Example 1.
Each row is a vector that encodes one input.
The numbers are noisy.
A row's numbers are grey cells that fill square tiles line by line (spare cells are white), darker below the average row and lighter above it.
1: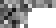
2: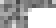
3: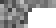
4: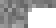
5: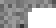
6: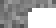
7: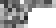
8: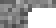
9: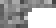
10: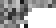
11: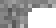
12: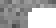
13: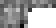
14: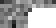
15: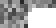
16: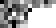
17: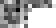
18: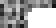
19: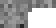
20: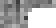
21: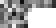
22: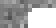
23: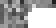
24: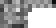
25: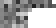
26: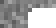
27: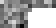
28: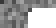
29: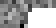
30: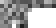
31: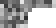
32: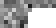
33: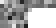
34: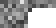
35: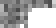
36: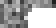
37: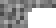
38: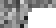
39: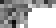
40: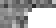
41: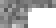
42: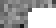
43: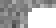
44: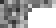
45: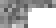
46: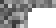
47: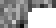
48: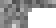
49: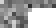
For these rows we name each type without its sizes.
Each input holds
either a label, or three true/false values.
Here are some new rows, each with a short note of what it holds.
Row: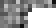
three true/false values
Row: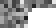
a label
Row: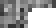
a label
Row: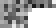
a label
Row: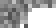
three true/false values
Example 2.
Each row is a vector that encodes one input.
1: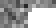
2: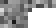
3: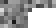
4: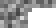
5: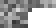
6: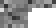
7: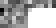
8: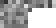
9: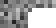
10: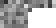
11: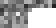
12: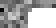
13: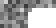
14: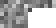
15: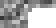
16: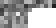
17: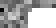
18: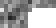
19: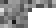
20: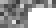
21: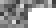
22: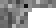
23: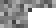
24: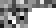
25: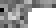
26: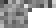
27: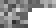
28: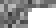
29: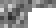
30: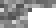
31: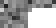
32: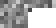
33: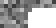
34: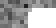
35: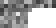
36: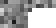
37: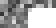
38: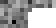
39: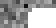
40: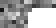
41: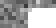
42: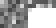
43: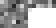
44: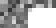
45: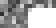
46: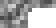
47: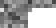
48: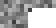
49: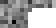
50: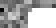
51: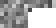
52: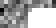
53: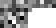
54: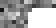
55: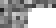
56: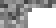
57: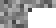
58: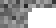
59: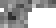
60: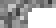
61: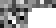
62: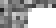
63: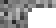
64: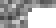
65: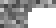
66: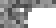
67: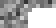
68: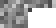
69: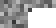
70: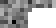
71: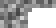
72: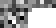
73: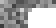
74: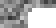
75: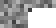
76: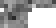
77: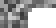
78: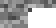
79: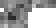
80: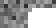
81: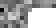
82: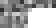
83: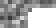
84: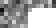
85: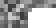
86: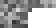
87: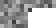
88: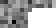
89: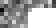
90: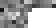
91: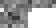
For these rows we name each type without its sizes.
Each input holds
a list of points on a line.
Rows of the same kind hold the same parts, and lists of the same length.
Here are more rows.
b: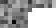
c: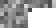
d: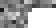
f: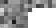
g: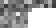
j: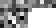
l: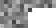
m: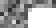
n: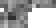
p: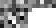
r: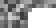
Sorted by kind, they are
b, c, d, f, l, r
g, m, n
j, p

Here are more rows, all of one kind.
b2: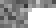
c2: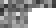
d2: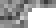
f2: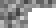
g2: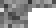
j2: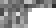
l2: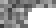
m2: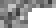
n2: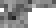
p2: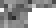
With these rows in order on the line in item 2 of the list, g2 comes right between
j2 and n2.
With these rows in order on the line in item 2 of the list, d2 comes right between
b2 and m2.
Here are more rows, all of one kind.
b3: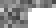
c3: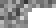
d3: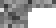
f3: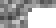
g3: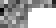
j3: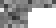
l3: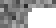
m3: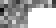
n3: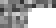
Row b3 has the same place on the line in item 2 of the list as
c3 and n3.
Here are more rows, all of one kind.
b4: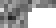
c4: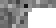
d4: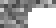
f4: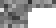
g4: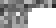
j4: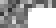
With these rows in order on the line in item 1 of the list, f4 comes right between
b4 and c4.
